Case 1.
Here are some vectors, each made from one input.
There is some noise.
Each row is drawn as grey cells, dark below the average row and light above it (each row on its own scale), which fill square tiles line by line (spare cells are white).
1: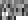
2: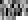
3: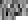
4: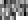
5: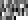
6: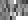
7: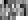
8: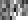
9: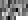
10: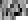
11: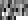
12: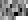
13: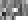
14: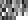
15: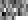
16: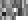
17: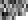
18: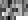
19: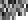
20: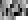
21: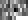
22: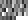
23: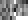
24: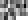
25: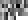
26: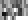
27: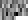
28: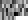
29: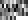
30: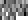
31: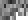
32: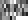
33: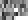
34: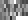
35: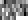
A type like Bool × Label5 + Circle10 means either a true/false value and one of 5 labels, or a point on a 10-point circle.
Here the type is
Line5.
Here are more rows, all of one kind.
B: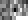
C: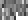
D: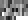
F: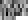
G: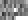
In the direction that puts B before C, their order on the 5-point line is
B, D, C, G, F.
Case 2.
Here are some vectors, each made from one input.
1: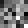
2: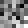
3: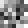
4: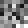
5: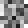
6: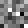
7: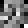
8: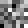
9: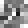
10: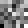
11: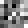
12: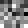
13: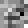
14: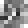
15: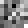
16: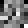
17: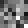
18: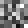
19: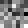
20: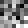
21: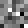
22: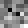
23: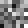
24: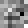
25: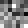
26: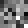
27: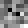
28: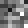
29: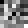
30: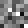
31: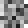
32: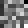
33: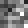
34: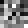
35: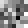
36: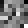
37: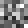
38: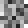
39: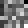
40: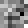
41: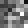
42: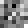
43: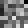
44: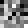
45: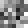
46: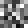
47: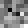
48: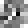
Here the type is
Bool × Bool × Bool × Bool.
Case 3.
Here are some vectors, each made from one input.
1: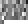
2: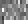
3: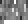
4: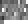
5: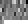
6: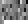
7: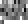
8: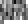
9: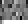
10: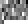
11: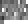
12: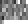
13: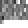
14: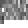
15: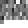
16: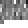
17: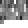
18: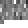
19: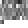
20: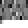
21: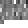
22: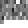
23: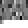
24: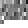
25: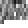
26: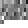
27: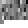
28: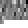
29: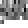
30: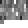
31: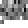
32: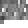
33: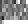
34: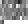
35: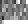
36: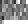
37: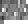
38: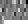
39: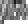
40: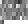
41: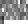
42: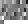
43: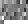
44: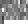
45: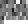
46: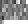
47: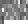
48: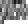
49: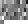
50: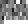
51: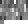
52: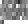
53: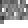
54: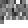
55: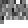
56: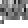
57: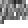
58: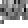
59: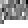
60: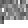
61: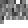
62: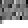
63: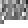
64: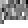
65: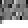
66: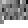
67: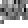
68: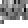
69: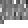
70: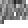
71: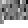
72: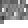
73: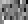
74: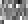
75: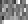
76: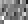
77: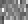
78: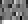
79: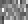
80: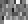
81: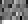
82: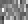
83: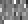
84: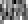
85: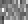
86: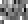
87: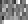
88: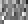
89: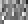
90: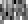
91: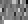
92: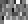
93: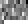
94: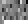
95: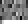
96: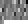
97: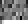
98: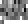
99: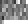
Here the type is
Bool × Bool × Bool × Bool.
